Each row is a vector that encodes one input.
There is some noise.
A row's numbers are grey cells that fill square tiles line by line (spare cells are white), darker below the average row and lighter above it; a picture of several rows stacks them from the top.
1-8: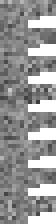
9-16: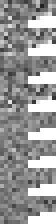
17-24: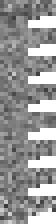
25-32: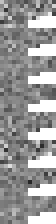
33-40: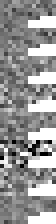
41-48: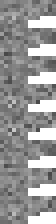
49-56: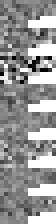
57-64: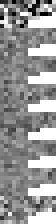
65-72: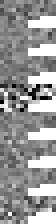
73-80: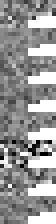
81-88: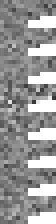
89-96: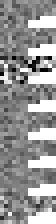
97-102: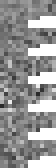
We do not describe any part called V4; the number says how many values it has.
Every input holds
a list of up to three items, each a true/false value and a value of V4.
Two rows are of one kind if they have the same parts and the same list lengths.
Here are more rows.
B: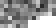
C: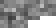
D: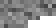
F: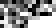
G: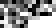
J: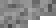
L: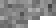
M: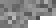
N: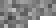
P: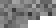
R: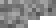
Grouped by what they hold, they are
B
C, N
D, J, L, M, P, R
F, G

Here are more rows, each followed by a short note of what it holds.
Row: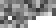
a list of one item
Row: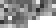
a list of one item
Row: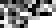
the empty list
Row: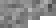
a list of three items
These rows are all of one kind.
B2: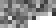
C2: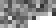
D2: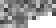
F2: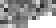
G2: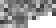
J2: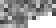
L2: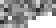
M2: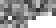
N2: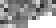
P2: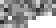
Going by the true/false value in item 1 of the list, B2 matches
C2 and M2.
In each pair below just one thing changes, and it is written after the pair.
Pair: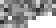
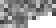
the value of V4 in item 1 of the list
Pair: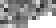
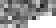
the true/false value in item 1 of the list
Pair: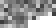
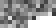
the true/false value in item 1 of the list
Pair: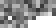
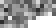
the true/false value in item 1 of the list
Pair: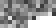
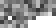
the value of V4 in item 1 of the list
